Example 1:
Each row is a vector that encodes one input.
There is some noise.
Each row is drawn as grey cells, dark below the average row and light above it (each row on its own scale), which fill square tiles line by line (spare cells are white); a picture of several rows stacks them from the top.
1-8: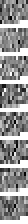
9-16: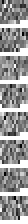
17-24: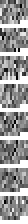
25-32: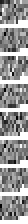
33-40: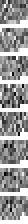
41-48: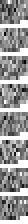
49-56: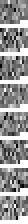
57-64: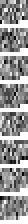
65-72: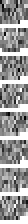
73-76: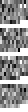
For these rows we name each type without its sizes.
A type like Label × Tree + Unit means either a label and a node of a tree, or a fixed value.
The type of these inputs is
Bool × Bool × Bool × Bool + Tree + Unit.
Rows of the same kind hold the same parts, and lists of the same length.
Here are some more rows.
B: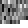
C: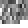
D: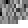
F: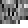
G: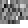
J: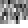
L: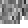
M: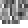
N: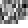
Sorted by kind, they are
B, C, F, G, L, M
D, N
J

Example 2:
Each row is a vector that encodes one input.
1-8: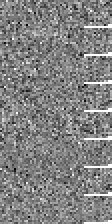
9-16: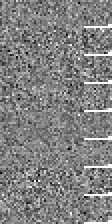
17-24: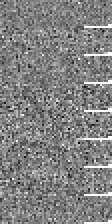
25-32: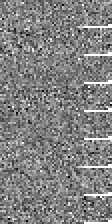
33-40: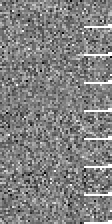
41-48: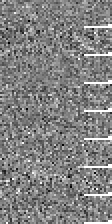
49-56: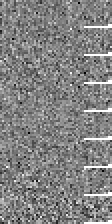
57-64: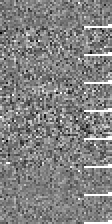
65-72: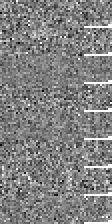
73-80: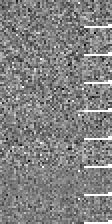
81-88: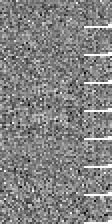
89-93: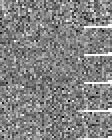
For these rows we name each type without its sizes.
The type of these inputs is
List(Circle).
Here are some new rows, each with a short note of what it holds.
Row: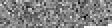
a list of two items
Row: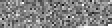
the empty list
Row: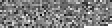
a list of two items
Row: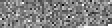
the empty list
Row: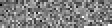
a list of one item
